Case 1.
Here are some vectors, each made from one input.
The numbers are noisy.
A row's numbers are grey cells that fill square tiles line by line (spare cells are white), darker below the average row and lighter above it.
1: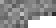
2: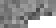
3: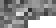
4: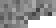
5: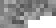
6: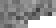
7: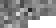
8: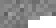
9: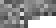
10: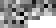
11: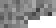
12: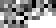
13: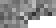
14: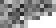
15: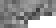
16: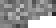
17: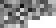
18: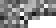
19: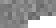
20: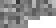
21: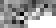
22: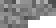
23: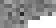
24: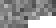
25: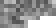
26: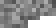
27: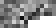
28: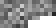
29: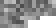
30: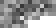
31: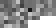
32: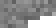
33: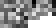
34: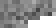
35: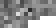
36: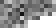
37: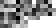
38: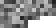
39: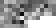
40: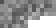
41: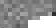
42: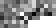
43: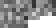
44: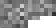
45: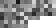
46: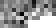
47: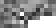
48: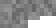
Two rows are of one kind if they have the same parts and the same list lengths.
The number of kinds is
3.
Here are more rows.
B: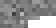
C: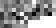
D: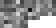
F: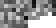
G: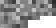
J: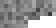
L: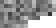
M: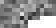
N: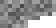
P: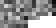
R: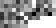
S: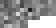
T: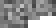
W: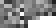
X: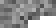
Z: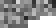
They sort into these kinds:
B, F, P, T, W
C, G, J, L, M, N, R, X, Z
D, S

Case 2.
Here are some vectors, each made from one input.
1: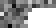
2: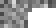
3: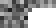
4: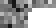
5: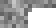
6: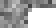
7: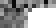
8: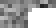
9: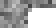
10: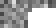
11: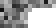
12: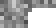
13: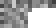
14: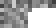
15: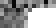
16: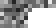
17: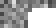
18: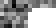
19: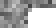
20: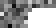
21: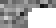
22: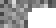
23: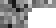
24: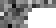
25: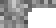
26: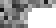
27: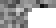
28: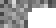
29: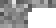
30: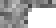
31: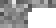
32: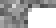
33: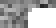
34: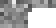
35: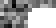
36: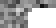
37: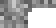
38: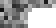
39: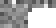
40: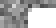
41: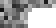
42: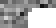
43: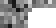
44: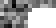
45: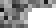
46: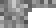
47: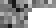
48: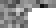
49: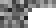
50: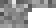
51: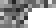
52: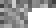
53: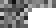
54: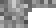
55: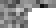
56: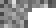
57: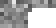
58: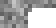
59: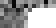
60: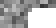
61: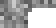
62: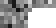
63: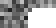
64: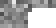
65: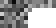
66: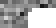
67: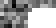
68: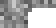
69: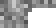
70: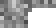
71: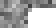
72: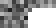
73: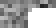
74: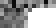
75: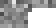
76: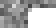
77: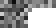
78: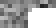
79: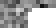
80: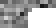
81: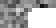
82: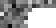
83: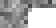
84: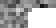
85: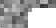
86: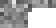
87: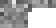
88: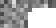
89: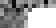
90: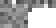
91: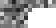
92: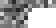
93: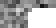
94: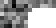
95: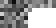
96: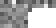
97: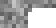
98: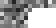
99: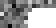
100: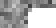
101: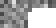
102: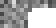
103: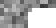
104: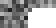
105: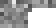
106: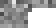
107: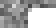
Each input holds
either one of 8 labels, or a point on a 12-point line.
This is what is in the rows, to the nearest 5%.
About 35% of them hold one of 8 labels. The rest hold a point on a 12-point line.
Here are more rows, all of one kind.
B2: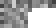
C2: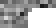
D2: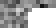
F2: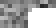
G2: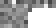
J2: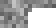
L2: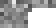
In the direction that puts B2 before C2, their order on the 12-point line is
B2, G2, L2, J2, F2, C2, D2.
